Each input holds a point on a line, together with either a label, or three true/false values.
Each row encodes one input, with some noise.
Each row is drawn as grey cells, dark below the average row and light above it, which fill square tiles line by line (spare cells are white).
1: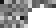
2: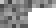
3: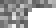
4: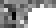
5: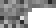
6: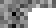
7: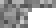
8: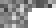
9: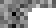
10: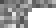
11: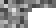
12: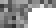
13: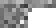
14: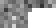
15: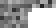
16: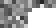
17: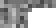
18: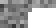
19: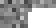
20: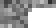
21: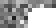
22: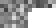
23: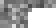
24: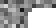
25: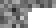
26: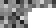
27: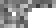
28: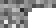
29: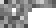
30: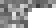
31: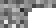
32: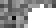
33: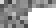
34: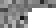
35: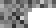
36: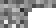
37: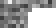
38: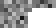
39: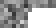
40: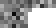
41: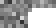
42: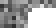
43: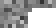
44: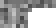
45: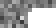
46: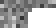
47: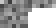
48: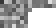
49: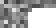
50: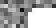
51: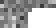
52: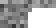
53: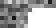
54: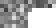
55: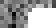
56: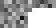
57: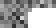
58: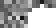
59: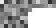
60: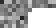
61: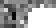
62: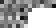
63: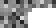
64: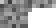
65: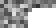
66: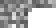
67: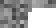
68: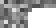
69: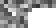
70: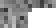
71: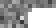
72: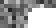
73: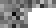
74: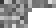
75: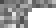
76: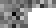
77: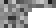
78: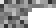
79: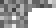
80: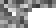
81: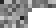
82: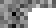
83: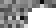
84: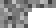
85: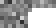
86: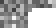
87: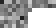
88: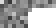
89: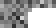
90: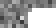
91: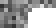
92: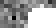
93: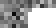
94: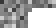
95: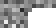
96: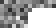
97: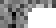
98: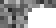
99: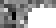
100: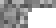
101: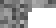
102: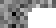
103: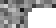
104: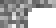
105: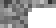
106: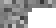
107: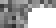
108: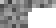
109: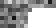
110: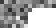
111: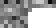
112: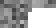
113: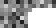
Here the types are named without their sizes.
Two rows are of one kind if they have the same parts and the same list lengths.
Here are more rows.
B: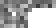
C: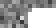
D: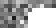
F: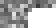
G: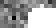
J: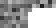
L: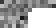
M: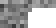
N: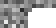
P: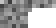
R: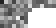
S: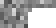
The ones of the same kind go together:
B, F, L, N, R
C, D, G, J, M, P, S

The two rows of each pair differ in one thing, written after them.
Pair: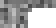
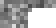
one of the three true/false values
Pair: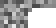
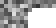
one of the three true/false values
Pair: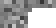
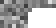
one of the three true/false values
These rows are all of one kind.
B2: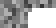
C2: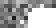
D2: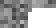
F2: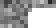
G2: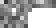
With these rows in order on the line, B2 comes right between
D2 and F2.
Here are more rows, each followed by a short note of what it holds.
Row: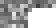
a point on a line and three true/false values
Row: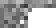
a label and a point on a line
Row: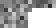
a point on a line and three true/false values
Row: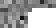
a point on a line and three true/false values
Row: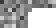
a point on a line and three true/false values
